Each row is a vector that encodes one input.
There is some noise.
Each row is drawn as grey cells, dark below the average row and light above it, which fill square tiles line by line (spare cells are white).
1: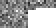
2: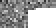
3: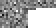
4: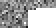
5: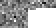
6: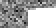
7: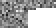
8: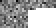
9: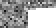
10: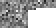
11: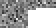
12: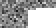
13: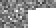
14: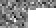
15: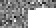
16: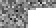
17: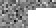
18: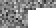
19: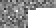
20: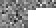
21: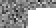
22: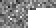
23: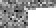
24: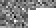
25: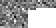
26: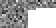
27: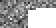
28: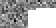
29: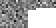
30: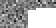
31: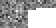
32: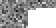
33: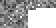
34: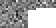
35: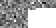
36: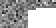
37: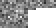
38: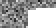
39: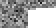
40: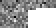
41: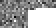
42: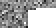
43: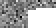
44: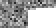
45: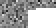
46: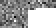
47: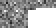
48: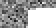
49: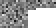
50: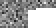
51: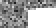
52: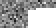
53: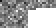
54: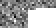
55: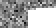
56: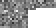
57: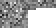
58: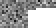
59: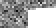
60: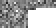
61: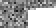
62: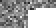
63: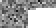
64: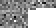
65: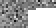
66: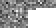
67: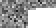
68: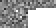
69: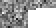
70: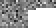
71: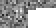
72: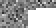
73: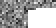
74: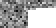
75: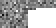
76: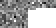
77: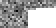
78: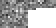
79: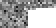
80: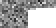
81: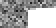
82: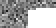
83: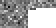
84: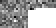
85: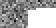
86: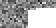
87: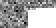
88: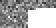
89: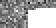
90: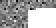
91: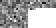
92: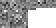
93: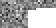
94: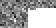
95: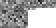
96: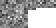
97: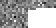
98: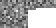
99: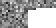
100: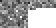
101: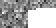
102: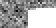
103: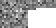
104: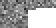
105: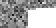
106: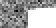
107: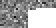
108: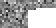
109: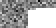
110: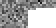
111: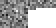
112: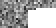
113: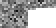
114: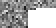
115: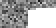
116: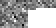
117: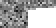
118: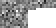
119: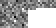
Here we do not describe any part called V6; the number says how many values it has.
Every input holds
either a point on a 9-point line and a value of V6, or a point on a 10-point line.
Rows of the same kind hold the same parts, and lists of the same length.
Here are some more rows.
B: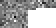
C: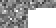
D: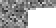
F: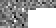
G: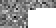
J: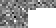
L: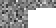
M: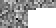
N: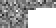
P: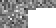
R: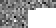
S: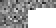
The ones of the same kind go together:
B, C, F, G, J, M, N, P, R, S
D, L

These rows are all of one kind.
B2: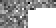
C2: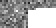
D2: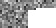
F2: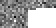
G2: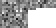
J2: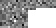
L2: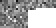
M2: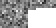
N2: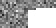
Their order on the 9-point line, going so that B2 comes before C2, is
J2, F2, L2, B2, C2, M2, N2, G2, D2.
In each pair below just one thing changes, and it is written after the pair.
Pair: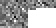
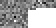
the place on the 9-point line
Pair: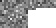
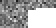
the place on the 9-point line
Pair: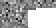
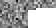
the place on the 9-point line
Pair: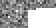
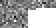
the place on the 9-point line
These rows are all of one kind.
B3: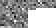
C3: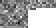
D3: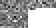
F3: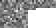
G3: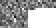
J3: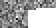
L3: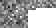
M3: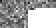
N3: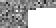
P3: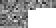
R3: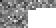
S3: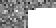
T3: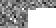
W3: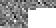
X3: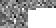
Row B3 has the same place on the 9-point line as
G3, T3, W3 and X3.
